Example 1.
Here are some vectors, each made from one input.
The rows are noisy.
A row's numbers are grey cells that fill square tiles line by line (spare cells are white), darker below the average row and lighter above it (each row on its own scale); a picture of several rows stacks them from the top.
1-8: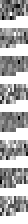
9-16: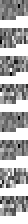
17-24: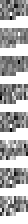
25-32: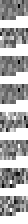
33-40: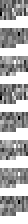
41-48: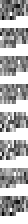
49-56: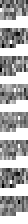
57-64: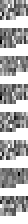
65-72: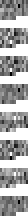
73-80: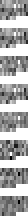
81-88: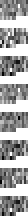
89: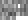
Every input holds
either a point on an 11-point circle, or a fixed value.
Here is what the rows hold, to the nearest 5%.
About 90% of them hold a point on an 11-point circle. The rest hold a fixed value.
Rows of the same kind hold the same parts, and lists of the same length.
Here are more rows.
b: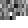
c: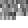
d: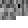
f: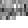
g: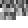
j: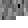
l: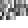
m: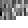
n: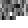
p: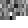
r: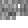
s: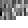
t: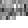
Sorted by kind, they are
b, c, d, f, g, j, l, n, p, r, t
m, s

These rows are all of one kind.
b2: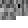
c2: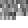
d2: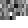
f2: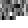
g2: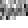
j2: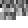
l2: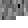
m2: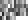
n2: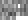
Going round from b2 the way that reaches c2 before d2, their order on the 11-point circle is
b2, j2, c2, n2, g2, m2, d2, f2, l2.
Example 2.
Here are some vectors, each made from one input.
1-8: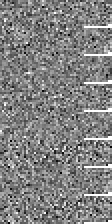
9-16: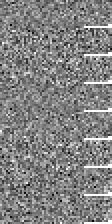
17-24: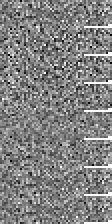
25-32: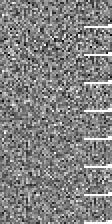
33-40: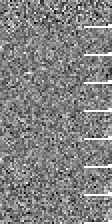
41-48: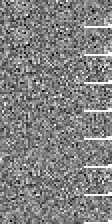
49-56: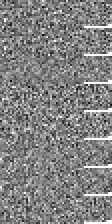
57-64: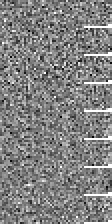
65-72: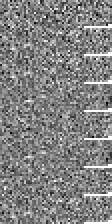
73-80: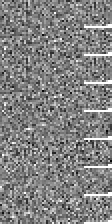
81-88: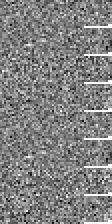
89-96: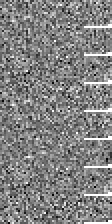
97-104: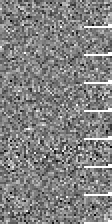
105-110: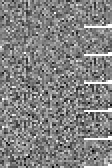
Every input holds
a point on an 11-point circle.
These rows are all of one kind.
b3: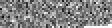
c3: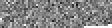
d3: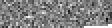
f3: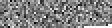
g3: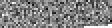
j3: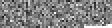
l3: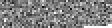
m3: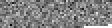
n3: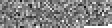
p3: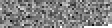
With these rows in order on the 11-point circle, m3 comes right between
l3 and p3.
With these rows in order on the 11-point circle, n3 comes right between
f3 and p3.
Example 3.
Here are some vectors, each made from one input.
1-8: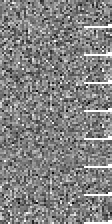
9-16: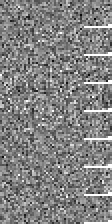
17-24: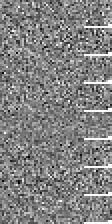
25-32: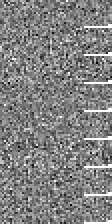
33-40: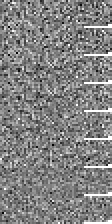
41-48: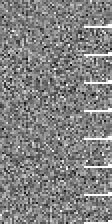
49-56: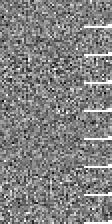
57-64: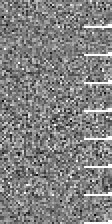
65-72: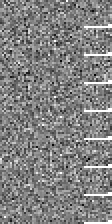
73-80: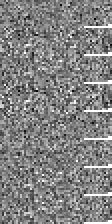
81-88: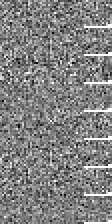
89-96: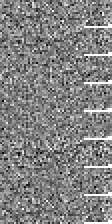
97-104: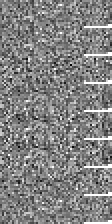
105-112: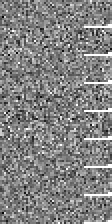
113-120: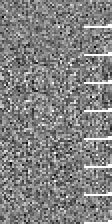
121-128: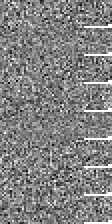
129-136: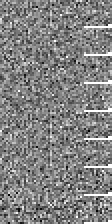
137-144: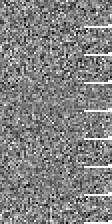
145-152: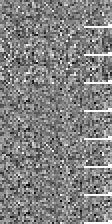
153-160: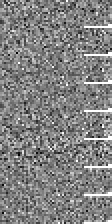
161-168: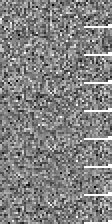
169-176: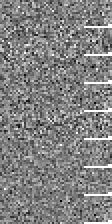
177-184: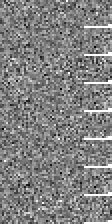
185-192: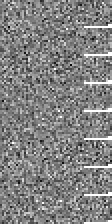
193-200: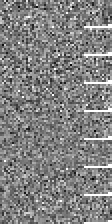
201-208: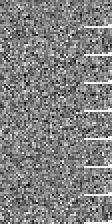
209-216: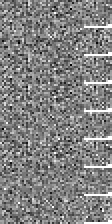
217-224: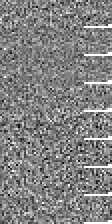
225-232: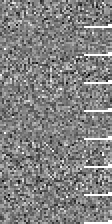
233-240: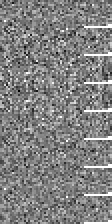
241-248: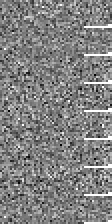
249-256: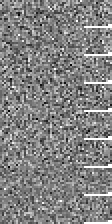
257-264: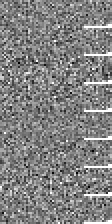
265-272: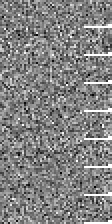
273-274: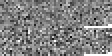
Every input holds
a point on an 11-point circle.
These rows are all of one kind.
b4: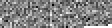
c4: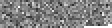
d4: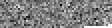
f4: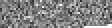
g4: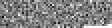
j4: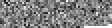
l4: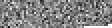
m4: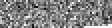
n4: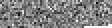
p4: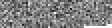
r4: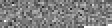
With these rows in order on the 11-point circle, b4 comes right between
l4 and m4.
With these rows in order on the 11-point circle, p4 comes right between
g4 and r4.
